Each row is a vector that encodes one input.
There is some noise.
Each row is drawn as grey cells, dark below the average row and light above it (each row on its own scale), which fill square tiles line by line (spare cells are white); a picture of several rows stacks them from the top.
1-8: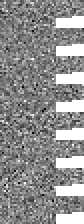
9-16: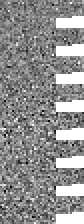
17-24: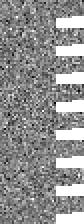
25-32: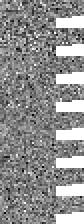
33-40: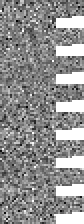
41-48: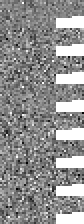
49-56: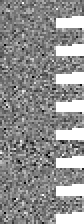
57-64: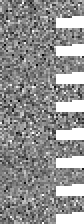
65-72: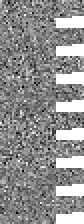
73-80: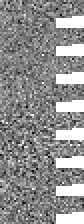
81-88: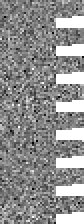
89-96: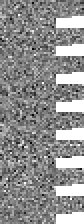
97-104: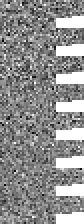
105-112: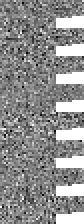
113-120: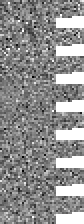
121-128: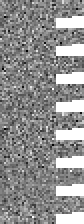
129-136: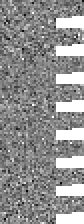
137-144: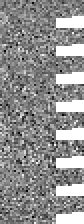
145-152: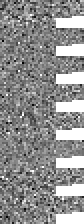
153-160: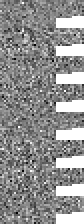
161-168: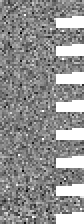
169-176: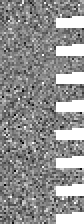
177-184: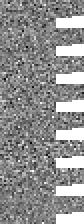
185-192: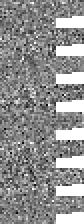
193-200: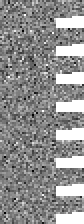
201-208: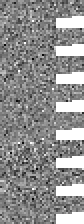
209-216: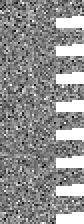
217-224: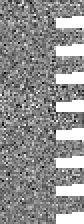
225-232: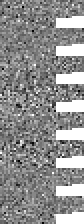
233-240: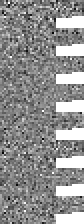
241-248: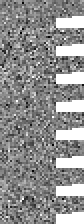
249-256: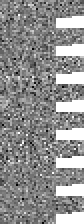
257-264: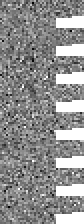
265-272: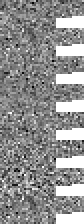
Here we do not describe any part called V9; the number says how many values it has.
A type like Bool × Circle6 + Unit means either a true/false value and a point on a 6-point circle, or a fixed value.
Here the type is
(Bool × Bool × Bool + Circle6) × V9.
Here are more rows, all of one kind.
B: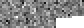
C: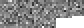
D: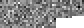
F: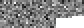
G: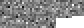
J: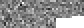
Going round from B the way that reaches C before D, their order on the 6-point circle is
B, C, D, F, G, J.
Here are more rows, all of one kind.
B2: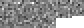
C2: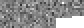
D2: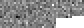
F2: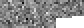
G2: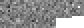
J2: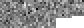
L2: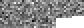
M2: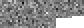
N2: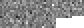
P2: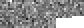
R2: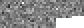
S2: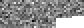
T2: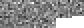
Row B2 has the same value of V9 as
L2, P2, S2 and T2.
